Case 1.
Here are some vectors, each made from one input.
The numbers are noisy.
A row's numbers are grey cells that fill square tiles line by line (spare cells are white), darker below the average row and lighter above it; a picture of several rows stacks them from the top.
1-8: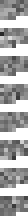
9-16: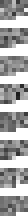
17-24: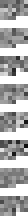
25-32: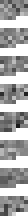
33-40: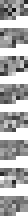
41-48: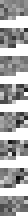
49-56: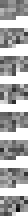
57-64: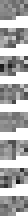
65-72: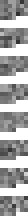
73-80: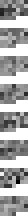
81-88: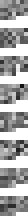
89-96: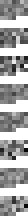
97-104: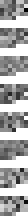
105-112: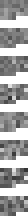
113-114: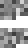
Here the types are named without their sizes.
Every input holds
a list of points on a line.
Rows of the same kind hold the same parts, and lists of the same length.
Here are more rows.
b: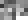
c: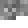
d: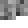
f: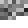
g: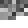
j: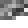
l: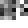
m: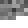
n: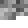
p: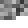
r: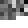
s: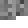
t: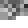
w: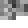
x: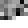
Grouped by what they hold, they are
b, l, m
c, d, f, n
g, p, r, s, t, w
j, x

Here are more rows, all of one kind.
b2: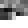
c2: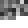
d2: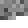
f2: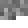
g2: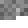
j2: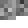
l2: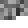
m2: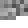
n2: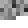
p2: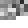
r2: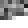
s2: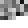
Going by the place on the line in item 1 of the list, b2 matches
d2 and m2.
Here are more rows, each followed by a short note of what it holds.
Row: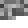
the empty list
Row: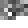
the empty list
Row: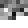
the empty list
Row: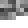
a list of one item
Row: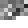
the empty list
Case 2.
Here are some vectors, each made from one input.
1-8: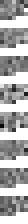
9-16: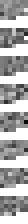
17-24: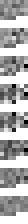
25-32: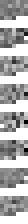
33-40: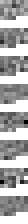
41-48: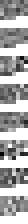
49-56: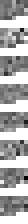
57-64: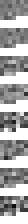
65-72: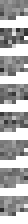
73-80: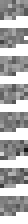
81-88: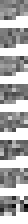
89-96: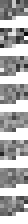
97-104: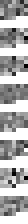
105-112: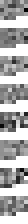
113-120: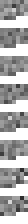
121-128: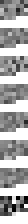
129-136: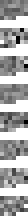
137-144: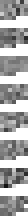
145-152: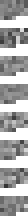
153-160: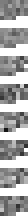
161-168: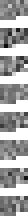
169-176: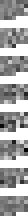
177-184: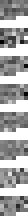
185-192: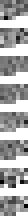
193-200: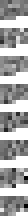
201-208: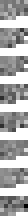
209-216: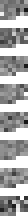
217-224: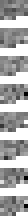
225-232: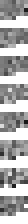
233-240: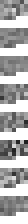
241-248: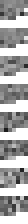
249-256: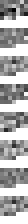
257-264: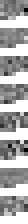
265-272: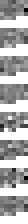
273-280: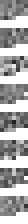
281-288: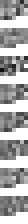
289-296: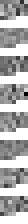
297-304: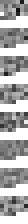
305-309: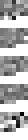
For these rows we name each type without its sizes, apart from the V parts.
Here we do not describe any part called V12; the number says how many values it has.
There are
2 kinds of row.
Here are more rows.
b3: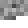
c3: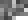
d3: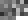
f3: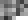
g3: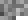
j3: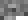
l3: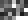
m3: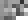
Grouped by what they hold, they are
b3, c3, d3, f3, g3, l3, m3
j3

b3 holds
four true/false values and a value of V12.
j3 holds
a point on a line.
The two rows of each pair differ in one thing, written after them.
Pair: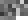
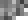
the value of V12
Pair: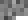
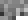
one of the four true/false values
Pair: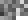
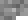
the value of V12
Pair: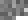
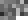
the value of V12
